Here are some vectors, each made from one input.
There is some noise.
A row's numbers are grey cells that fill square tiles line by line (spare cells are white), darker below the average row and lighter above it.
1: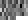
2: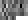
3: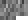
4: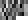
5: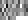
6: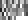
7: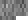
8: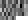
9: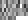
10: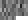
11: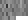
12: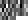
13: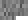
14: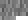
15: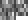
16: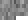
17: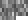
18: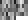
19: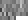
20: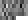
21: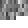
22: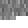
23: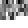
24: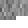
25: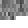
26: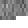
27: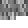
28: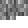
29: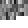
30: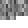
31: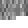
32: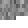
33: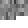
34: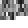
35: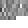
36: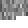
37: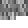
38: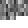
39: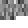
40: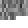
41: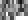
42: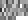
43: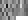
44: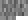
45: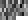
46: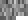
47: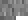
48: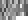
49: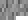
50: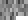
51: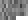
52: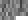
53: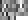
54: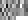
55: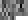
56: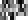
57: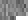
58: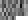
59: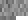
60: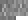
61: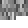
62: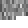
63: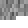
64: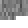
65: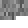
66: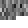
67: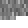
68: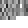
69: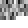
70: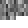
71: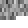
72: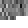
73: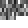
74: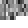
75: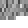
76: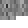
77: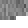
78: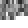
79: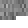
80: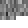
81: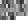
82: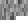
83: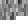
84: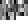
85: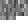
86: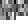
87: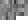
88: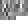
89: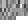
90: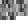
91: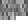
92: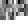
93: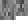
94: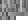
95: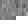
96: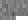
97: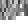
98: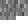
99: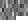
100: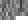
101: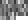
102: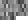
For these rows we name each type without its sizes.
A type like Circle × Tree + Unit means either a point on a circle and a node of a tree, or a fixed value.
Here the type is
(Bool × Bool × Bool + Unit) × Label.
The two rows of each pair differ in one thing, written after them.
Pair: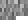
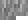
one of the three true/false values
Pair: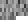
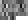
one of the three true/false values
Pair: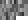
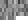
the label
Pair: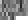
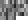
the label
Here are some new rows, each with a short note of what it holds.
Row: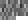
a label
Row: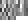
a label and three true/false values
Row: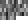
a label and three true/false values
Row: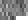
a label and three true/false values
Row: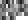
a label
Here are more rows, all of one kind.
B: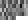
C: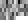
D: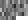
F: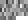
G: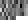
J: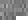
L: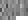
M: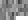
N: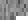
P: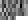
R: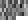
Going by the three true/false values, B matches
F, N and R.
